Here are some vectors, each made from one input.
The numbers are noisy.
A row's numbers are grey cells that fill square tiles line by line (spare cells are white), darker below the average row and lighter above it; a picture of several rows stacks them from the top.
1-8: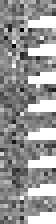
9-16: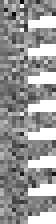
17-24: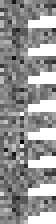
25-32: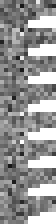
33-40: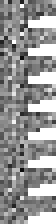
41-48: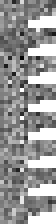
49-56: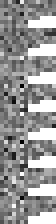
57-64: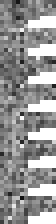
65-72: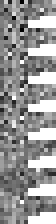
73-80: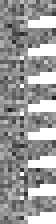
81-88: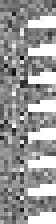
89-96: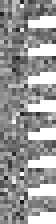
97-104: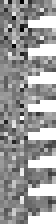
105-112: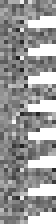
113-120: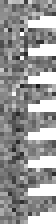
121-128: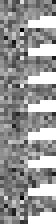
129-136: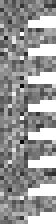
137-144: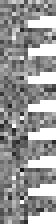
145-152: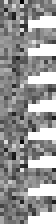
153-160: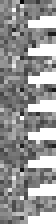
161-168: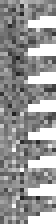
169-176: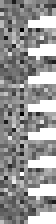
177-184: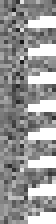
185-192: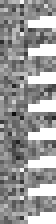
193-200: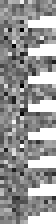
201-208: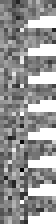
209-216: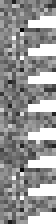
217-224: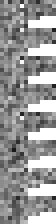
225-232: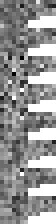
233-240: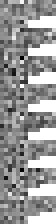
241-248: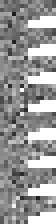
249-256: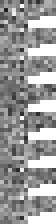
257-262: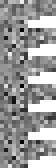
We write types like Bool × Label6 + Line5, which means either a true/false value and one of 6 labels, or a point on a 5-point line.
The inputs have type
Bool × (Line7 + Line17).
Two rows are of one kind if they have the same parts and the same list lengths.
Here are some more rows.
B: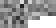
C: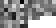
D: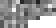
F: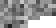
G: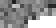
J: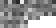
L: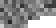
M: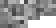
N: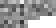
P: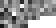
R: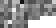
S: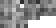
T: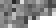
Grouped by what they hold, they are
B, F, G, J, L, M, N, T
C, D, P, R, S

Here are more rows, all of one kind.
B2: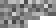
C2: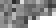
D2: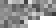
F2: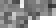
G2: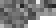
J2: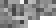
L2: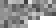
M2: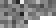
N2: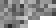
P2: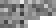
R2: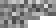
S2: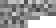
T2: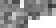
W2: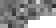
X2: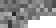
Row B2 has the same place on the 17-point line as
D2, L2, R2 and S2.
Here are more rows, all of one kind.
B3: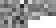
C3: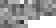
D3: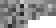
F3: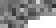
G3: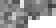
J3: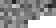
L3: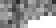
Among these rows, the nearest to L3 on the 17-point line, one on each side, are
D3 and F3.
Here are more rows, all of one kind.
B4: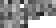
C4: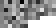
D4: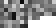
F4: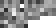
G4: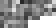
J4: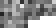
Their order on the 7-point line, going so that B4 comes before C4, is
G4, J4, B4, D4, C4, F4.
